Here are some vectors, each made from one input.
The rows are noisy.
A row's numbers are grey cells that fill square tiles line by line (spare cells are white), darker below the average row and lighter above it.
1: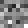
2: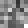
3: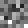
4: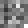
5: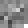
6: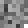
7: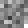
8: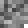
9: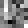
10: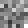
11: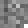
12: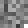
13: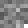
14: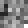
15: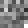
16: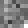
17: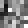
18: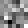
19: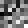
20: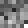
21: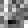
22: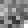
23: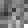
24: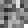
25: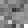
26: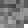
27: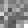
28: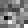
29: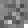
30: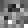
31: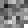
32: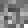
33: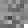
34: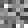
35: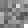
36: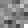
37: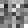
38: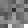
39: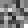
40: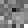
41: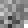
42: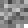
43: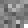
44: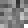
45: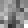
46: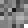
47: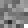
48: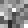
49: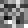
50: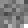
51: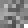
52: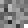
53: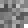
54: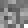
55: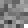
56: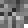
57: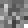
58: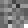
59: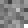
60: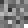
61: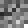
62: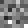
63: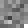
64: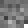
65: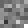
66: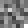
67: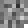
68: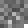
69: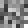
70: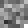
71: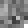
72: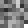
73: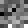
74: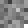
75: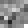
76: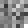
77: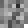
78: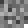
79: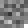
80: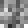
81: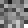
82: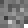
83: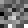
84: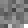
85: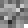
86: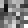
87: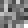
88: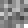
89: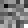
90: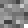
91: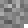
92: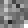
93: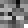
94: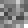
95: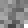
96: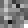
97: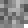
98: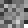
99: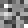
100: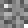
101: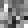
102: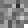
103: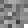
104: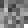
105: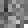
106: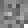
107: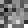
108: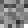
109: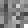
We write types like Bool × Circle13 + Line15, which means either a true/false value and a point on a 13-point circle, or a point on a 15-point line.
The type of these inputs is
Bool × Bool × Bool + Line13.
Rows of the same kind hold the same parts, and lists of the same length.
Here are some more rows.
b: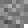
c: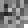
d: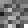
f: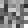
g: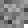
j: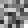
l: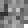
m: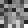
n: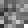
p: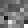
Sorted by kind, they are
b, c, d, f, g, l, m, n
j, p

